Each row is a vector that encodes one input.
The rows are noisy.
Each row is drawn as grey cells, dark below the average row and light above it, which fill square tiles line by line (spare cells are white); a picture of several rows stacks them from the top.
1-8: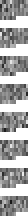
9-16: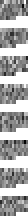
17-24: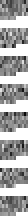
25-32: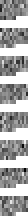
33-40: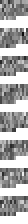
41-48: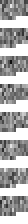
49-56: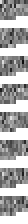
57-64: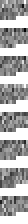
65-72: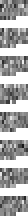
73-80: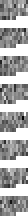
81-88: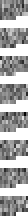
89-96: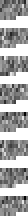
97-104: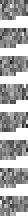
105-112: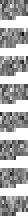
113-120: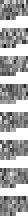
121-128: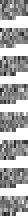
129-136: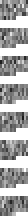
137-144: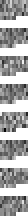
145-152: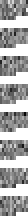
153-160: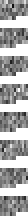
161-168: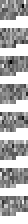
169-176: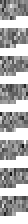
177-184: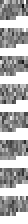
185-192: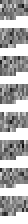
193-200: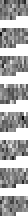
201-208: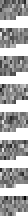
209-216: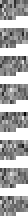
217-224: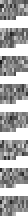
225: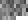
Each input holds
four true/false values, together with either a fixed value, or a node of a 15-node tree.
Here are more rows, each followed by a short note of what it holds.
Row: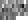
a node of a 15-node tree and four true/false values
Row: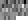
four true/false values
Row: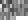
four true/false values
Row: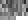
four true/false values
